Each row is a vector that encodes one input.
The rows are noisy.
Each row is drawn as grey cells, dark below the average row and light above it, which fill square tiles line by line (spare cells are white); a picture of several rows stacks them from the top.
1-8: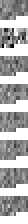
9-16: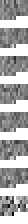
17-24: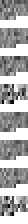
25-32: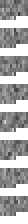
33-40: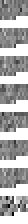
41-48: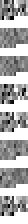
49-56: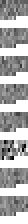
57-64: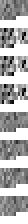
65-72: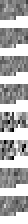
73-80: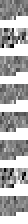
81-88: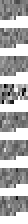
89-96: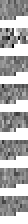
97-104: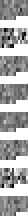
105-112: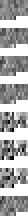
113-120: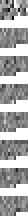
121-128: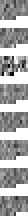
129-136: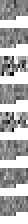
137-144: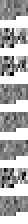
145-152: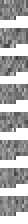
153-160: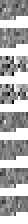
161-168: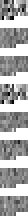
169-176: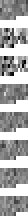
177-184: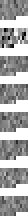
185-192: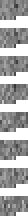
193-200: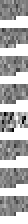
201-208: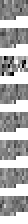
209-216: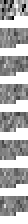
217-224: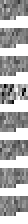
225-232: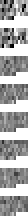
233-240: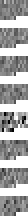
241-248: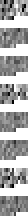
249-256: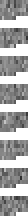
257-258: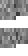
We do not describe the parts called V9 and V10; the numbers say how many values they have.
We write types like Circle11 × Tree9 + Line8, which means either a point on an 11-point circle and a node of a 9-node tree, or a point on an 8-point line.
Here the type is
Bool × (Line8 + V9) × V10 + Line5.
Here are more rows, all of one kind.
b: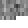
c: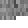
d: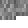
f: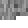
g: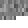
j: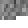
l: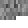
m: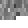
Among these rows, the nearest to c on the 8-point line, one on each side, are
g and j.
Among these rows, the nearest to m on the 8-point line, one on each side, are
d and f.
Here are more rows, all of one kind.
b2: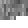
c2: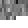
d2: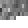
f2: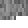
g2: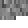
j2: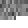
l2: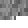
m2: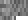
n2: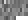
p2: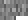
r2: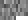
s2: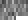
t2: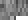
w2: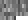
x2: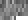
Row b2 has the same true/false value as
c2, d2, n2 and w2.
